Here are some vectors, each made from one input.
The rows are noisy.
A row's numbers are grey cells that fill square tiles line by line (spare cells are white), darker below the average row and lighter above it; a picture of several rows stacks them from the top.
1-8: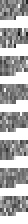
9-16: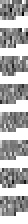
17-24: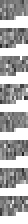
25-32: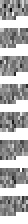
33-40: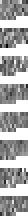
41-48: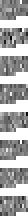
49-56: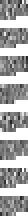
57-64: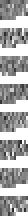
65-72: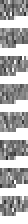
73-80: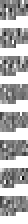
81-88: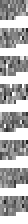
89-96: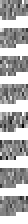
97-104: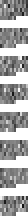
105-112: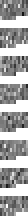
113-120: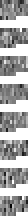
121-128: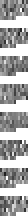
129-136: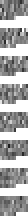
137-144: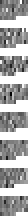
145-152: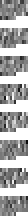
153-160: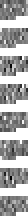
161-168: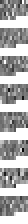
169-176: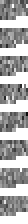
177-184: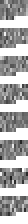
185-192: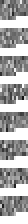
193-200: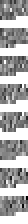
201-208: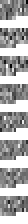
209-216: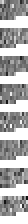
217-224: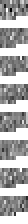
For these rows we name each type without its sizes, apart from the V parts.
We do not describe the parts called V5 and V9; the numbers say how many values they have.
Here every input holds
a label and a value of V9, together with a list of items, each a true/false value and a value of V5.
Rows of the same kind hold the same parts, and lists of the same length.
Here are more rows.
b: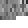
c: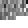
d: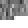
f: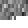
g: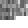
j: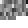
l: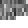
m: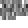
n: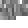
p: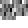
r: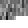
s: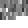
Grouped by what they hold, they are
b, c, d, g, j, r, s
f, l, n
m, p

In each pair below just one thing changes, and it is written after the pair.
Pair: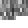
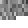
the value of V5 in item 2 of the list
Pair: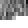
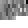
the value of V5 in item 1 of the list
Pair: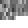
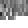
the value of V5 in item 1 of the list
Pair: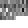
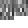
the true/false value in item 2 of the list
